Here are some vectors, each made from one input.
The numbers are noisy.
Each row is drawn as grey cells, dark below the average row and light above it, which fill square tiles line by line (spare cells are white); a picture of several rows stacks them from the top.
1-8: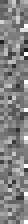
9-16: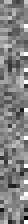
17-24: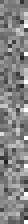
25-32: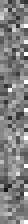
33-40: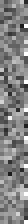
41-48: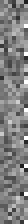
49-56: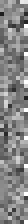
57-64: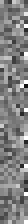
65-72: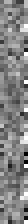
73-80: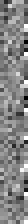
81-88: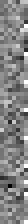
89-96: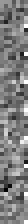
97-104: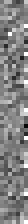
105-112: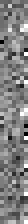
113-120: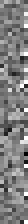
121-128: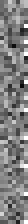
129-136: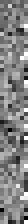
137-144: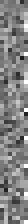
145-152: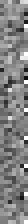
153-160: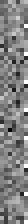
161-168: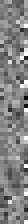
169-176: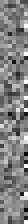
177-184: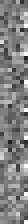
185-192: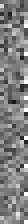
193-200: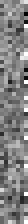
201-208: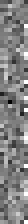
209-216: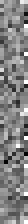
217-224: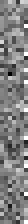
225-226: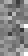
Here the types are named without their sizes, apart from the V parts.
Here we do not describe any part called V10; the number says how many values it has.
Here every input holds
a true/false value, together with either a point on a line, or a value of V10.
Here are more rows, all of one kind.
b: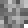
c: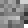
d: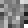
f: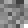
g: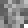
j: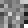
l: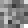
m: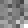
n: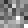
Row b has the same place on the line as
f and g.
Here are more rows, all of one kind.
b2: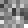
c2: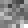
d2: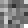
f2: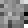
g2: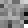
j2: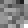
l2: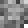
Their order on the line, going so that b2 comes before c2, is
b2, j2, c2, l2, g2, f2, d2.
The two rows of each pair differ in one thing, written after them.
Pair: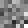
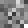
the value of V10
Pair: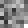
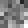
the true/false value
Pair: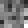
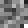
the true/false value
